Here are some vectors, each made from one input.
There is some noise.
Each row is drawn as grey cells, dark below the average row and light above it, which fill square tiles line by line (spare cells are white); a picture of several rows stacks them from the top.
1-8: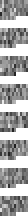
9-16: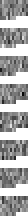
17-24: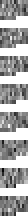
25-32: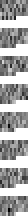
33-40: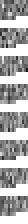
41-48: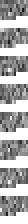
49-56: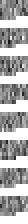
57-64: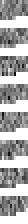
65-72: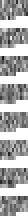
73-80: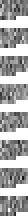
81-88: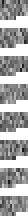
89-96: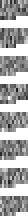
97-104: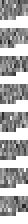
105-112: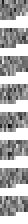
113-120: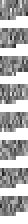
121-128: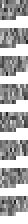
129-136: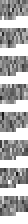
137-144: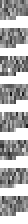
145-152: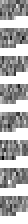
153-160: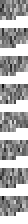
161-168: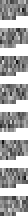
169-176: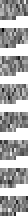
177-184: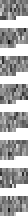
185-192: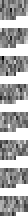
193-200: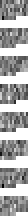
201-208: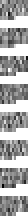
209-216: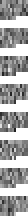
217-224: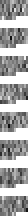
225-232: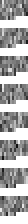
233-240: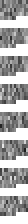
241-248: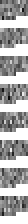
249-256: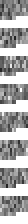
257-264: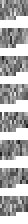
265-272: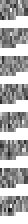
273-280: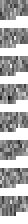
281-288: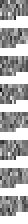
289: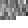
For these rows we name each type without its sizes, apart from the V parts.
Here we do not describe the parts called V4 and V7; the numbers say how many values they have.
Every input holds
a point on a circle, a true/false value and a value of V4, together with either a point on a circle, or a value of V7.
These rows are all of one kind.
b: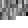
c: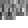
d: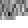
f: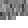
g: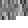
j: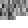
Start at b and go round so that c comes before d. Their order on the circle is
b, c, d, g, f, j.
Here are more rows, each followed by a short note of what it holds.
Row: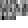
a point on each of two circles, a true/false value and a value of V4
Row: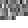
a point on each of two circles, a true/false value and a value of V4
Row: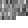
a point on each of two circles, a true/false value and a value of V4
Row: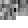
a point on each of two circles, a true/false value and a value of V4
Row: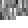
a point on a circle, a true/false value, a value of V4 and a value of V7
